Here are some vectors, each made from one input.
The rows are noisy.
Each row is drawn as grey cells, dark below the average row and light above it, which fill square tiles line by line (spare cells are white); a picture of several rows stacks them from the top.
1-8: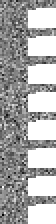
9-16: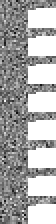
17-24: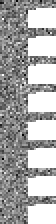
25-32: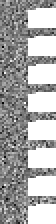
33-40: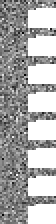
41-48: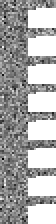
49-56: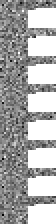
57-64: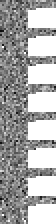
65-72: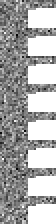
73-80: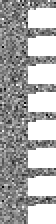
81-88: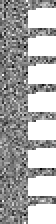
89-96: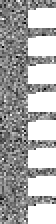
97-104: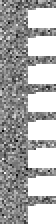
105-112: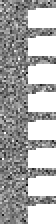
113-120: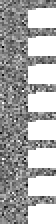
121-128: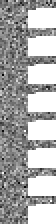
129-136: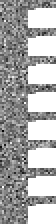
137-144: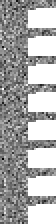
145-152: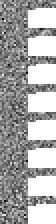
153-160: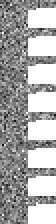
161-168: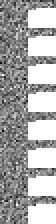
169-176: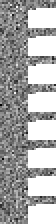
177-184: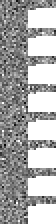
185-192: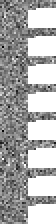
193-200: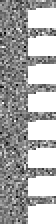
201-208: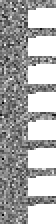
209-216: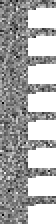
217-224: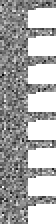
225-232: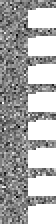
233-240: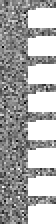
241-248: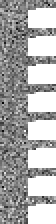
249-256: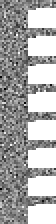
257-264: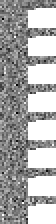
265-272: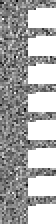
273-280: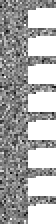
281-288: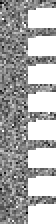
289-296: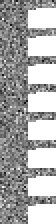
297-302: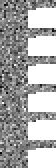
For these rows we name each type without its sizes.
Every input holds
a point on a circle, together with either a point on a circle, or a point on a line.
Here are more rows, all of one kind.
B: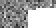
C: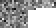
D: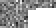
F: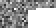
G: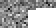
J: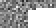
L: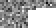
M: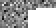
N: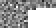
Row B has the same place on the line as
F and J.
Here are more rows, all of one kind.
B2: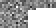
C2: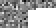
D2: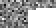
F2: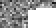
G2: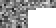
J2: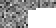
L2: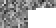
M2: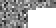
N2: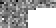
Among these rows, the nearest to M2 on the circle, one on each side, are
D2 and N2.
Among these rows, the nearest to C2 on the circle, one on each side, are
B2 and L2.
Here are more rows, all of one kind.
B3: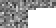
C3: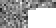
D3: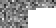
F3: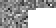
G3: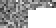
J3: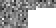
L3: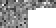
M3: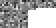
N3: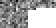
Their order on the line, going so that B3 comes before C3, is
J3, D3, F3, B3, C3, L3, G3, N3, M3.
